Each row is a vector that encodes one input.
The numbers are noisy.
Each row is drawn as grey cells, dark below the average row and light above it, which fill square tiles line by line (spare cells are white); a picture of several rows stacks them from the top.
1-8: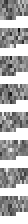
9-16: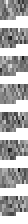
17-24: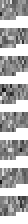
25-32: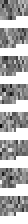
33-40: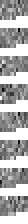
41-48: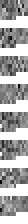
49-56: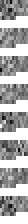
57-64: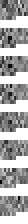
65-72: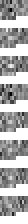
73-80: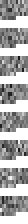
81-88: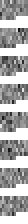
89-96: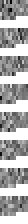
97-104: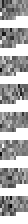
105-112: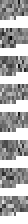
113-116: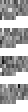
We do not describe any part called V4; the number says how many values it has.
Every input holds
a true/false value, together with either a point on a 5-point line, or a point on a 6-point line and a value of V4.
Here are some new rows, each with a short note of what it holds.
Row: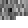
a point on a 5-point line and a true/false value
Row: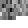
a point on a 5-point line and a true/false value
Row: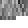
a point on a 6-point line, a true/false value and a value of V4
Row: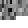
a point on a 5-point line and a true/false value
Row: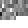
a point on a 6-point line, a true/false value and a value of V4
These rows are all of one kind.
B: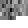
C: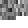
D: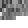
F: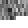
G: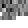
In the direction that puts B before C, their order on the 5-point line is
D, G, B, C, F.
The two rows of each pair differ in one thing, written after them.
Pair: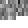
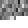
the value of V4
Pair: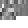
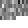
the true/false value
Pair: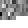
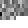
the value of V4
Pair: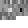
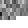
the place on the 6-point line
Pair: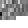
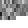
the value of V4
